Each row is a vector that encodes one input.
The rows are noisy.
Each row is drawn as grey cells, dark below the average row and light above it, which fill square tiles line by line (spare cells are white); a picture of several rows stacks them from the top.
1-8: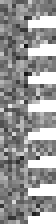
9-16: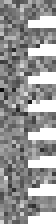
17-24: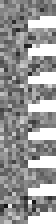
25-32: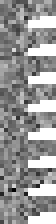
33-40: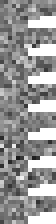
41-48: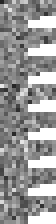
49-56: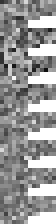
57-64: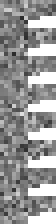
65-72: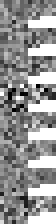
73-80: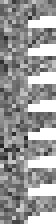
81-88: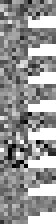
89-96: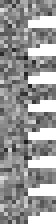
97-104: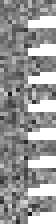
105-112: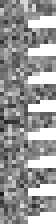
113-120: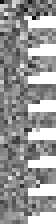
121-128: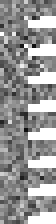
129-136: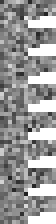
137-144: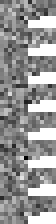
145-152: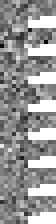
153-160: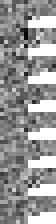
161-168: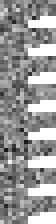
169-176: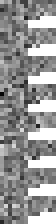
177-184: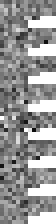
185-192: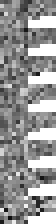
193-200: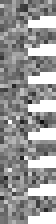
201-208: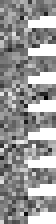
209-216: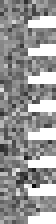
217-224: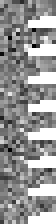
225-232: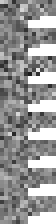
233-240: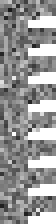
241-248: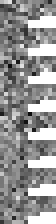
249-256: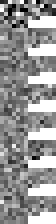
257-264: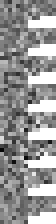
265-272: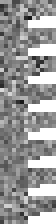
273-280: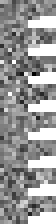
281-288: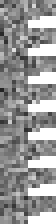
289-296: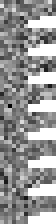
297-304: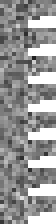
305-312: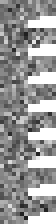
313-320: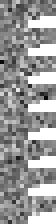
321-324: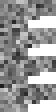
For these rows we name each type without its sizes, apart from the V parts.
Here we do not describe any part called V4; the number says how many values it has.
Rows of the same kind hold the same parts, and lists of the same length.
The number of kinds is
3.
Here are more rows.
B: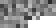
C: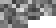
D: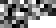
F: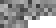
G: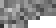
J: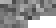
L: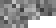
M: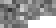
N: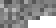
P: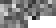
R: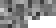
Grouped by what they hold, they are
B, C, J, M
D
F, G, L, N, P, R

